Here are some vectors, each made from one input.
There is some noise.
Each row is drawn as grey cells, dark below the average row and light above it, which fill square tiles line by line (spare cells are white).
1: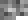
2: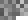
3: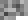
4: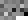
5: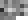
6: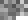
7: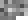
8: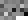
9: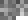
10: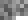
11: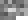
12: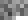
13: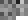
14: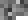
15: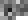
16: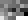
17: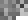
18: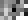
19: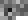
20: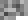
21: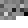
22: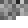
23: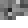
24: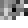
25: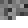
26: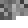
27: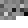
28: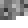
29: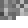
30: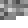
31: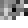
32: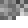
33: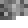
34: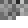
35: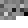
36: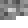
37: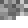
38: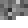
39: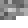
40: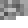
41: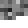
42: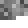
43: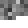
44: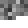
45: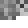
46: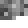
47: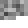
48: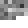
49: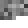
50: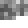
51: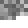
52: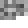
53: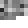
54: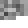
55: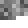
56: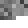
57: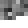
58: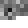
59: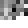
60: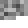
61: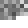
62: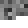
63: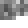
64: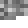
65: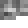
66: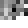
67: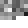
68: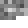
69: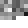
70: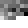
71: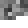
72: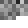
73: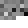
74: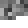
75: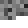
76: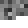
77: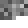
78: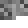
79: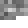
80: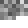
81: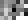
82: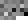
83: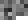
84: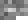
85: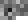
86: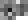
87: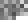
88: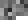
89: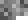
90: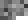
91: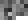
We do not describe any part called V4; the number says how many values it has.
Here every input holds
a value of V4, together with a list of up to three points on a 5-point line.
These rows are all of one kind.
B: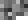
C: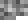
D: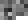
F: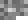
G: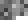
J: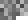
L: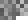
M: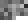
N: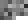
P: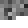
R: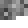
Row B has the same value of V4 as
D and P.
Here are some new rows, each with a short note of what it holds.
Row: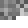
a value of V4, together with a list of two items
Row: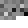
a value of V4, together with the empty list
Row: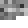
a value of V4, together with a list of two items
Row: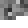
a value of V4, together with a list of two items
